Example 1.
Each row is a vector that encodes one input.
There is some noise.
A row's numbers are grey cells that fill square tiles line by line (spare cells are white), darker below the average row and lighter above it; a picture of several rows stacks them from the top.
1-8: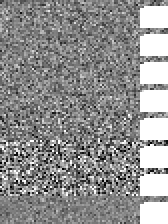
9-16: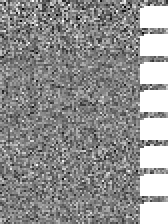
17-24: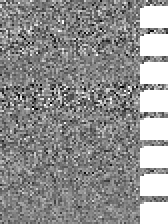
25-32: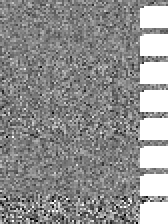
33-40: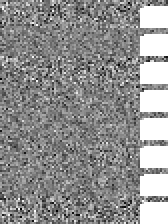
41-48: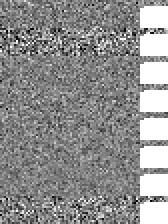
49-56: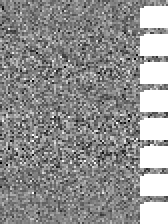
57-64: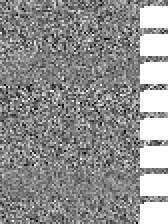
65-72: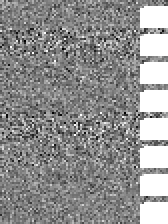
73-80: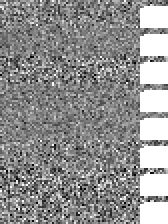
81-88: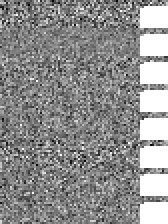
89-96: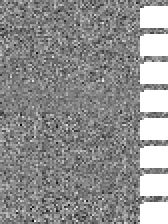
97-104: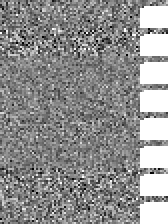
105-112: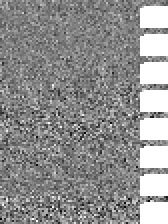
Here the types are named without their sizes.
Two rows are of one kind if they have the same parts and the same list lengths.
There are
3 kinds of row.
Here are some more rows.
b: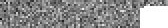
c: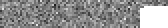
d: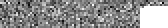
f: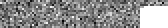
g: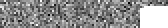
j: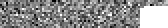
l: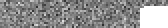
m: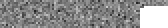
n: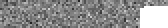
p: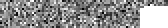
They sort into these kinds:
b, c, d, f, g
j, l
m, n, p

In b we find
three true/false values.
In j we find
a point on a circle.
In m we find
a point on a line.
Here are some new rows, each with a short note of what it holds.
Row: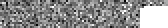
a point on a line
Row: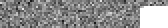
three true/false values
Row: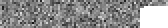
a point on a circle
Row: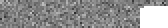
three true/false values
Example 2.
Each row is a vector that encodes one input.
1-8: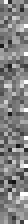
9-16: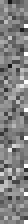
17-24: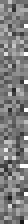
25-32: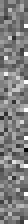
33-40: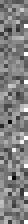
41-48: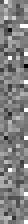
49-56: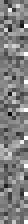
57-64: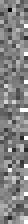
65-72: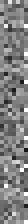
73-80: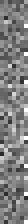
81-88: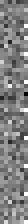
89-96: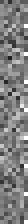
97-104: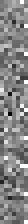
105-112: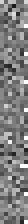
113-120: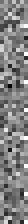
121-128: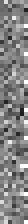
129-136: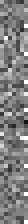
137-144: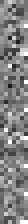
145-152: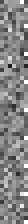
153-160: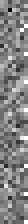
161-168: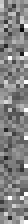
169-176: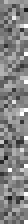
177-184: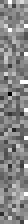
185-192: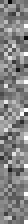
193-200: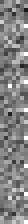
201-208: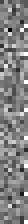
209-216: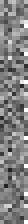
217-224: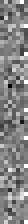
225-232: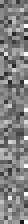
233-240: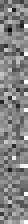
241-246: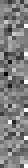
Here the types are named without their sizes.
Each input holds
a node of a tree, together with either a point on a circle, or a point on a line.
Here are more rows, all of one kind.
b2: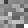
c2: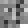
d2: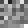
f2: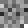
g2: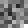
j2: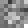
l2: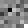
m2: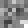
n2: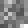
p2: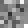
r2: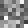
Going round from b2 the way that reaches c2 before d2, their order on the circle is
b2, m2, n2, c2, j2, d2, r2, p2, g2, l2, f2.
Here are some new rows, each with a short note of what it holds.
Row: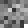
a point on a line and a node of a tree
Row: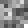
a point on a circle and a node of a tree
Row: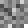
a point on a circle and a node of a tree
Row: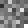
a point on a line and a node of a tree
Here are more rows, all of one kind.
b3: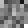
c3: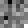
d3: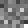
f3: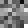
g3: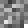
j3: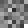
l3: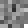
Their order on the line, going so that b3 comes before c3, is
b3, g3, c3, d3, j3, f3, l3.
